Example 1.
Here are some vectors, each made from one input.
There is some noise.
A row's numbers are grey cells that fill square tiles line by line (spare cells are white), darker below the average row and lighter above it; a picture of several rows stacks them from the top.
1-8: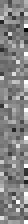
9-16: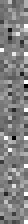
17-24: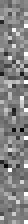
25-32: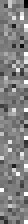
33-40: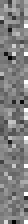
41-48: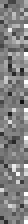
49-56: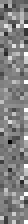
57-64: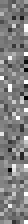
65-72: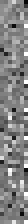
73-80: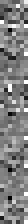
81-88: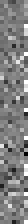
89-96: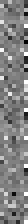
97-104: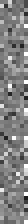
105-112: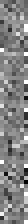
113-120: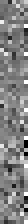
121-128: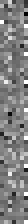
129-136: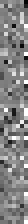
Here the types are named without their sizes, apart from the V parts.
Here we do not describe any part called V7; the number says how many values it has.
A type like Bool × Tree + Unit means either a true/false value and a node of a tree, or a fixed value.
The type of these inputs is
Bool × Bool × Bool × Label × V7.
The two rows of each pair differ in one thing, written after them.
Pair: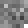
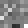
the value of V7
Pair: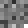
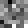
the label
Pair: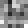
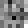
the value of V7
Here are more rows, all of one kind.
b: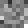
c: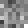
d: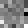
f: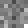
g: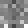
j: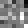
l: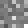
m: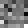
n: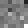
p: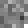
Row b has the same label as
l, m and n.
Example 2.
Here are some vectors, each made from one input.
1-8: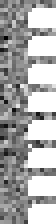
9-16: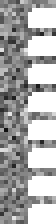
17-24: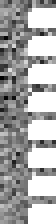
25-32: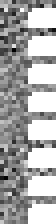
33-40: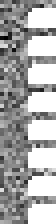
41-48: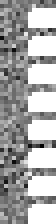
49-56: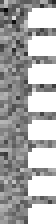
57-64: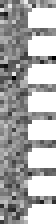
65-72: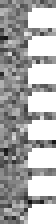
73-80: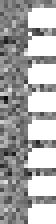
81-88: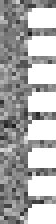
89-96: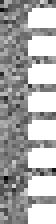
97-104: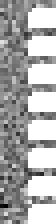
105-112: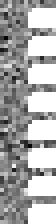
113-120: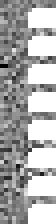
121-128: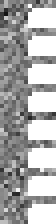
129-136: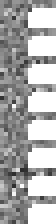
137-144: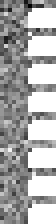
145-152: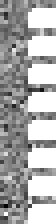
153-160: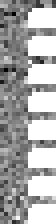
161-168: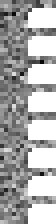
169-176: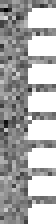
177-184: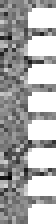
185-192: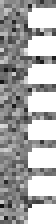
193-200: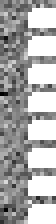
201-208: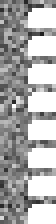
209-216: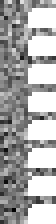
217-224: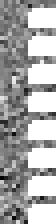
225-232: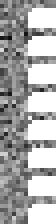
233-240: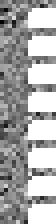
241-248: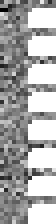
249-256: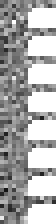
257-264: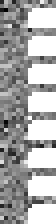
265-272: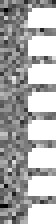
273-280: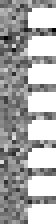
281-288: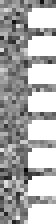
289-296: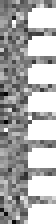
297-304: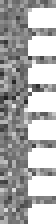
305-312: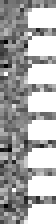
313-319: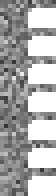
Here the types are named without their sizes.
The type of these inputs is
Circle + List(Line).
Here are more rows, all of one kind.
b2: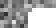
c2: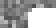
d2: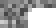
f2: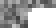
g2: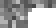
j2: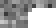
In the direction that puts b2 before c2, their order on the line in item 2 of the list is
j2, d2, b2, c2, g2, f2.
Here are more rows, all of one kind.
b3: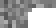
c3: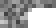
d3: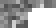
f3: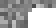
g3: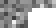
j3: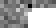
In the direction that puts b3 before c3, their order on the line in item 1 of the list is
g3, j3, d3, b3, f3, c3.
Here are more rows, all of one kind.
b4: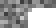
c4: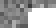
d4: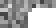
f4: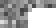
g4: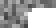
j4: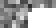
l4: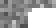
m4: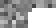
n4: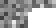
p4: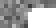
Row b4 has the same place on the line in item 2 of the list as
j4, l4 and n4.
